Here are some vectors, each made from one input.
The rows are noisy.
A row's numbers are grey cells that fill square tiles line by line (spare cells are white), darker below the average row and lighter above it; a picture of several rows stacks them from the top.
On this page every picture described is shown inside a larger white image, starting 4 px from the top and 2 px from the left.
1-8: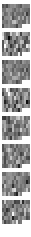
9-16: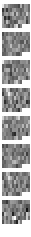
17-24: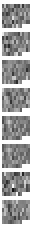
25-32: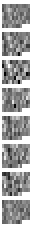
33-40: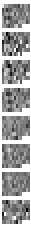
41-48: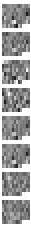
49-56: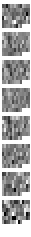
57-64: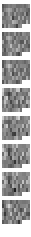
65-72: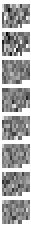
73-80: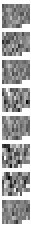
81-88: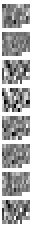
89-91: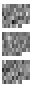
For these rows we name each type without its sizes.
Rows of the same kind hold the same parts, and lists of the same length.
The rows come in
2 kinds.
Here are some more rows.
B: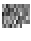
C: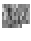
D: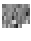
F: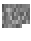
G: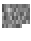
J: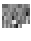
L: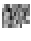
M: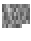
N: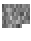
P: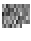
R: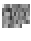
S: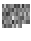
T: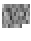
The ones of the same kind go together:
B, C, L, P, R, S, T
D, F, G, J, M, N

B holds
a node of a tree.
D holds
a point on a line.
